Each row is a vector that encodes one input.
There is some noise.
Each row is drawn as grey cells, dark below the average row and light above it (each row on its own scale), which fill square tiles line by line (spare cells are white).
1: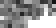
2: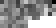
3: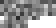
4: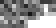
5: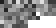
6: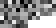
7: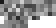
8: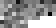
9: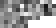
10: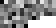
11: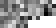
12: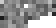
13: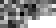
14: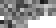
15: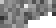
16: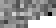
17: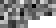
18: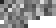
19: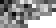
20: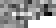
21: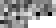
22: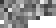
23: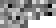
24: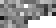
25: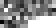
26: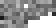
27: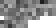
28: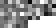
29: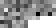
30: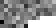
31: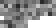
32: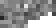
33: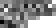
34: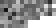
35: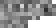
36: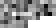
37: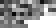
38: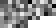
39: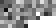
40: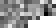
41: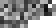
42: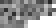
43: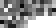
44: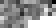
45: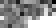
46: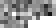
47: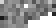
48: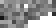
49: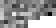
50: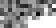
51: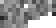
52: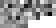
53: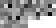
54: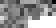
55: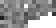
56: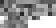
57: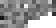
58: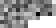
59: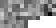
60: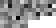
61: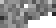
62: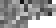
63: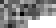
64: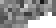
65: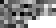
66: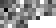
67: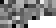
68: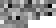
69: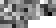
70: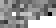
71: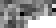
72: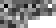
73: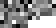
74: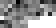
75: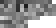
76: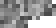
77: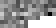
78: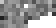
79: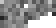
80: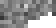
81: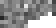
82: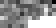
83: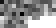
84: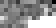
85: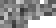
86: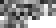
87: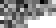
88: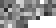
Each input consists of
a true/false value, together with either a fixed value, or a node of a 10-node tree.
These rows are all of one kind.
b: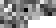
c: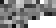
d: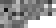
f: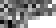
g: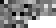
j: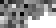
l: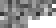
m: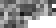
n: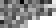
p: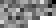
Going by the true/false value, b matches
f and n.
